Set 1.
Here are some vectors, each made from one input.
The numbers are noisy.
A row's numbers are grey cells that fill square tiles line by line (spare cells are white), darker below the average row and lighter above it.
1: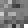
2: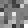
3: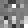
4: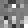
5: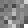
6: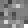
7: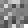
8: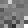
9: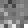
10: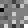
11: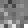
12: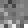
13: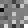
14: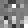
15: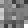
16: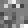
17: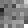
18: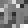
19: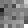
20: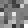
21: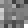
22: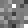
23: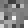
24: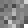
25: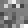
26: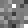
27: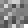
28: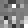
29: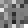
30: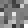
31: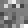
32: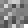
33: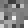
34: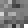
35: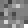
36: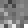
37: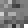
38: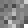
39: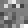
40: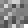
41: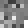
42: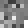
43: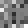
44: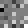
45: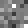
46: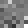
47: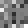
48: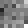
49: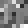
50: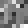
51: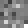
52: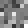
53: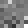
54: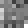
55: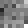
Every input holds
four true/false values.
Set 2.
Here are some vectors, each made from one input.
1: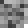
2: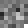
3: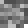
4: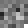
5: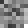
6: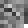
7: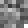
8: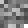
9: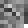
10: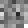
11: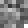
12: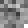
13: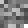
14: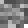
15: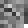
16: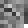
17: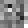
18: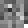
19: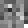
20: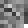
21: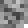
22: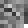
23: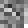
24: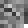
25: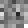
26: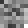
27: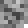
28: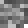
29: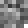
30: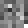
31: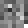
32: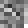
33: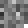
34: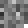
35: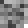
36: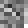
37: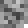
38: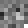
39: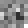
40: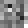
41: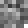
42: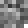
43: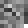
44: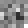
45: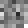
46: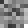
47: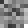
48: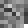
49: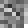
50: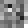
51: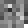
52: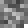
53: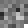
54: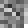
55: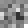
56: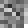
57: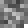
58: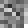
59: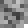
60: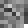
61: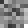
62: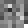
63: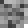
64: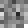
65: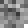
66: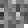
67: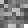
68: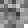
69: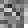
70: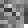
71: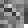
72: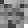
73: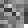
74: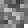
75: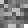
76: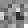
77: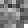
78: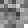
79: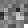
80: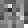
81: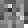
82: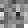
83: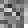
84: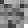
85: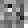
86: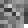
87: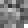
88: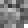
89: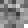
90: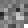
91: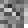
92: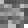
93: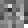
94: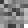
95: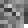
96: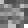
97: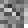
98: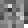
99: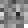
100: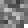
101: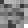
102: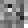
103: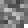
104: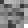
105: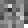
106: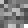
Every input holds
four true/false values.
